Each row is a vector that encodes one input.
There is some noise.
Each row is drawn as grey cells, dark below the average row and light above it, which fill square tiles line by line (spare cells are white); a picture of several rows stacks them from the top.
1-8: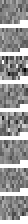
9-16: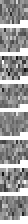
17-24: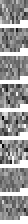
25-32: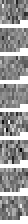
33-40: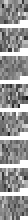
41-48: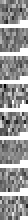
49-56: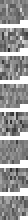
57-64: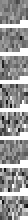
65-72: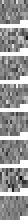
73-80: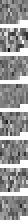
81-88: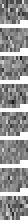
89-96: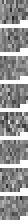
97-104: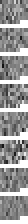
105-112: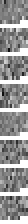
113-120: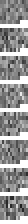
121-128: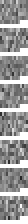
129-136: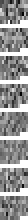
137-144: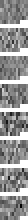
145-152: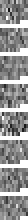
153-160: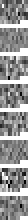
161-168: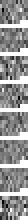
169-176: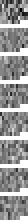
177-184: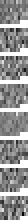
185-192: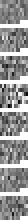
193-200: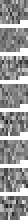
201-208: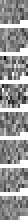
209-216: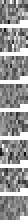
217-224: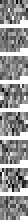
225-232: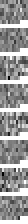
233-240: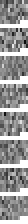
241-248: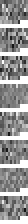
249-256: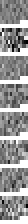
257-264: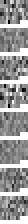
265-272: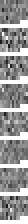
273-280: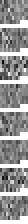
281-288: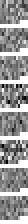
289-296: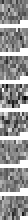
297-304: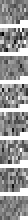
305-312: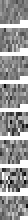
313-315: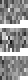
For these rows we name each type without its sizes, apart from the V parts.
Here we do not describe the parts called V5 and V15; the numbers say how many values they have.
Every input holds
a point on a circle, a true/false value and a value of V5, together with either a point on a line, or a value of V15.
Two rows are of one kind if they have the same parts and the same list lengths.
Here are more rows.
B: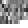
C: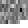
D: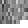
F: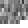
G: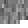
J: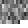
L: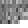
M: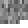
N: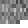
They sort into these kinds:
B, C, D, G, J, M
F, L, N

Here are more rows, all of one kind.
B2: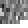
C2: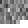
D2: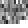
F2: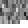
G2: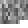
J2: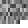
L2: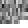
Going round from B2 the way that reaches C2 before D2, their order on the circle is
B2, G2, F2, C2, L2, D2, J2.
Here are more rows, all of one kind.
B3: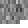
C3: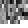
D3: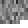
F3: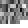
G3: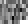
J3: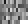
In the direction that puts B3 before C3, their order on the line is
D3, B3, F3, J3, C3, G3.
